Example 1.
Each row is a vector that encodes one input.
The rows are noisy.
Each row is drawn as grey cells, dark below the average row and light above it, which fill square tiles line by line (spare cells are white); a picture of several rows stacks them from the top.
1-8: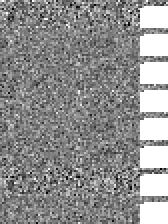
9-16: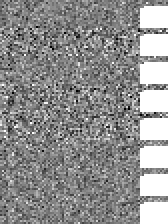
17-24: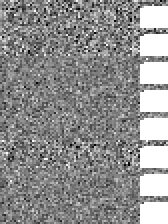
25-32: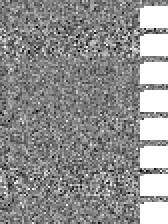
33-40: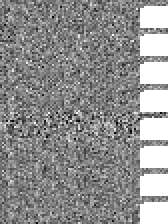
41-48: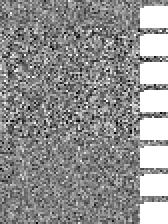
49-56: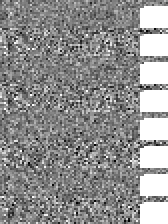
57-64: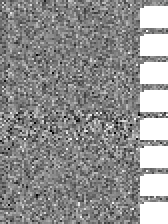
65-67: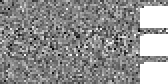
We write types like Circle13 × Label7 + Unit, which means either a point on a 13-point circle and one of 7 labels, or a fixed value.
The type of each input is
Label5 + Tree9.
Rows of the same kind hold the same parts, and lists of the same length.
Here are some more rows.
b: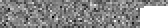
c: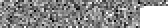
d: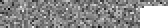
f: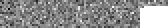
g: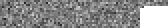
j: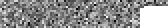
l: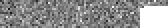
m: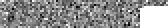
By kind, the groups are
b, d, f, g, l
c, j, m

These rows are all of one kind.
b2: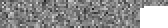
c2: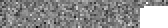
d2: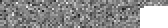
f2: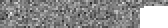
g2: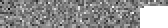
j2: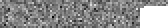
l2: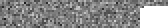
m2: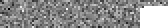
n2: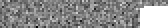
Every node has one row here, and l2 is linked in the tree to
c2 and g2.
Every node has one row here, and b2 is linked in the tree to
f2.
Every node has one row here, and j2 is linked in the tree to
n2.
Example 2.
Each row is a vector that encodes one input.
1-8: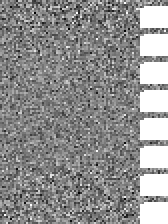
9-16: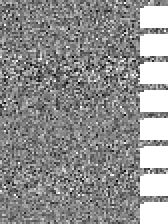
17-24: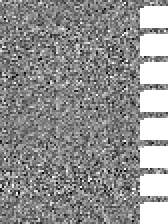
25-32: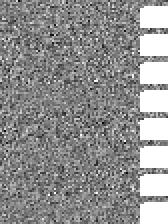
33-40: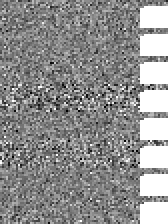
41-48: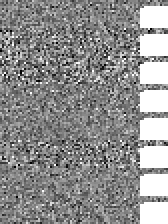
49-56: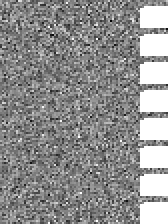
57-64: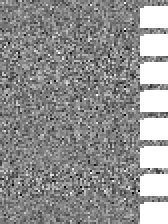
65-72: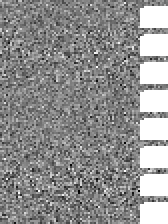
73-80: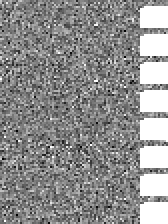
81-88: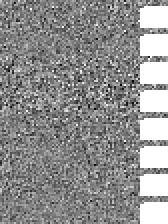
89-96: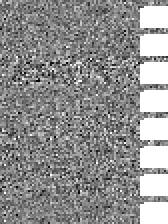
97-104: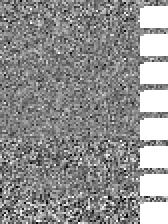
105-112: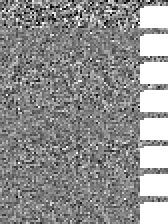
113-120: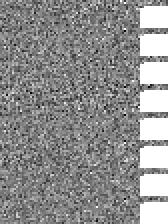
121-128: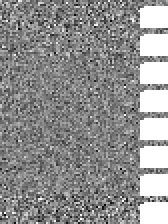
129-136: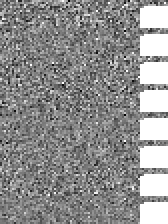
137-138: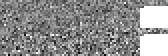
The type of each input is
Bool × Tree11.
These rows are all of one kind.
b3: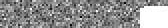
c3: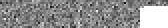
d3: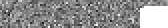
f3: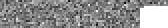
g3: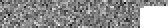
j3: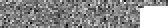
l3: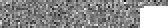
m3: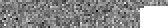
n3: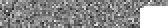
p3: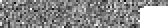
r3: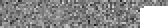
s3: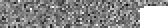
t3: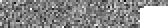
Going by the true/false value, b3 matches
c3, f3, g3 and r3.
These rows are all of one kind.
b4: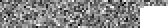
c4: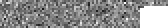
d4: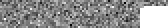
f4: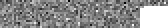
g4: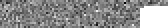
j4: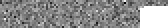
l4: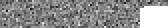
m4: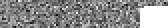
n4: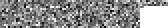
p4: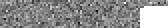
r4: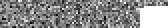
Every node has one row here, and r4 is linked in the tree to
m4.
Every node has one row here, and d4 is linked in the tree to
b4, m4 and n4.
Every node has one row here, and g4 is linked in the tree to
f4 and l4.
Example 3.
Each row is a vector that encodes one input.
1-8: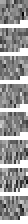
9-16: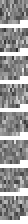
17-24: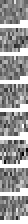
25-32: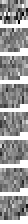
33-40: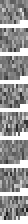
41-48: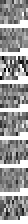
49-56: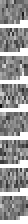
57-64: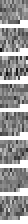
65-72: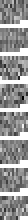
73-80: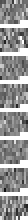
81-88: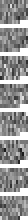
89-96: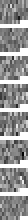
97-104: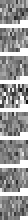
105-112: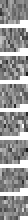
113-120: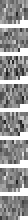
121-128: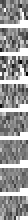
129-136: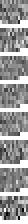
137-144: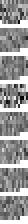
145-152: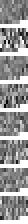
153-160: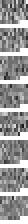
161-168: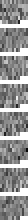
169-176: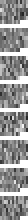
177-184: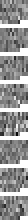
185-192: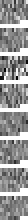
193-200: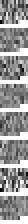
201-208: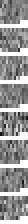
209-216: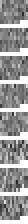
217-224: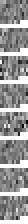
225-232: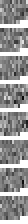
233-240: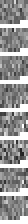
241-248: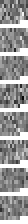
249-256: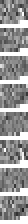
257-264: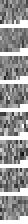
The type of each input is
Bool × Bool × Bool × (Circle14 + Unit).
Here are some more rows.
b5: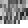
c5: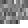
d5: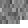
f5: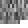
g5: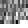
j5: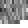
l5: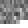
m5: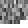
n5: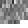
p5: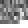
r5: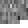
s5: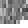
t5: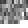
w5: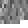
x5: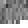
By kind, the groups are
b5, d5, f5, l5, p5, r5, s5, w5, x5
c5, g5, j5, m5, n5, t5

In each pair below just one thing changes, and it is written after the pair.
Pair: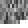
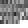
the place on the 14-point circle
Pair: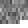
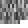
one of the three true/false values
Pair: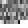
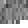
one of the three true/false values
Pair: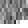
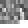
the place on the 14-point circle
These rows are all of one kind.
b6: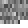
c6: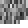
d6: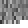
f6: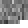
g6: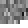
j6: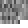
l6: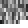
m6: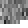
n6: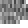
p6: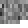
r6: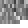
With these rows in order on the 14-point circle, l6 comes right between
g6 and p6.
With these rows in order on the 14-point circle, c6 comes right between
n6 and r6.
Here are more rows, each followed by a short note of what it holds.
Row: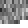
three true/false values
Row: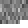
a point on a 14-point circle and three true/false values
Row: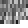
three true/false values
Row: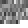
three true/false values
